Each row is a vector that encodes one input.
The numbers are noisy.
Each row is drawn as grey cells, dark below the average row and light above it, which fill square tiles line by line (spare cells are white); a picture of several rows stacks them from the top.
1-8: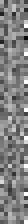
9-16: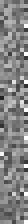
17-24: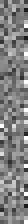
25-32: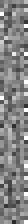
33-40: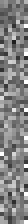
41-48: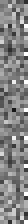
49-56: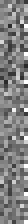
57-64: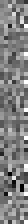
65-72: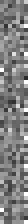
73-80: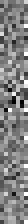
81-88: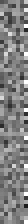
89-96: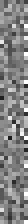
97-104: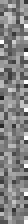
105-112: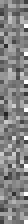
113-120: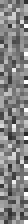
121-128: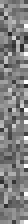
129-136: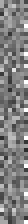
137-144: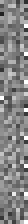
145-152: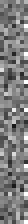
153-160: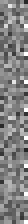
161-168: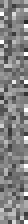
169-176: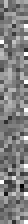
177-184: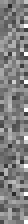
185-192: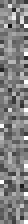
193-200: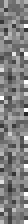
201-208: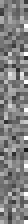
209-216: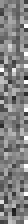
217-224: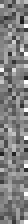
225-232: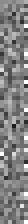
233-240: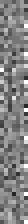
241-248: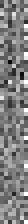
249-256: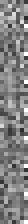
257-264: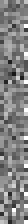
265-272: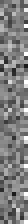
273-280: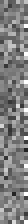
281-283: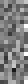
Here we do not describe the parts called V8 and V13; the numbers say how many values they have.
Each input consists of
a true/false value, together with either a point on a 9-point line, or a value of V8 and a value of V13.
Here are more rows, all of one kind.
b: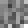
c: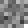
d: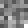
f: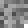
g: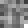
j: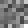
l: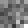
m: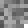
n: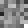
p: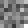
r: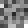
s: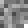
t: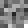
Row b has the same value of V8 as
g, s and t.
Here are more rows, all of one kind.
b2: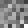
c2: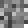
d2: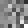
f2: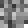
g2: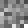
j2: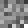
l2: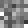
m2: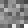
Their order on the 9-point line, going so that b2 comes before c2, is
f2, b2, m2, d2, c2, j2, l2, g2.
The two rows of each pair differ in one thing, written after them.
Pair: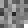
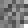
the true/false value
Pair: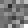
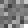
the value of V8
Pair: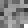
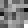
the value of V13
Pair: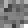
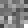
the true/false value
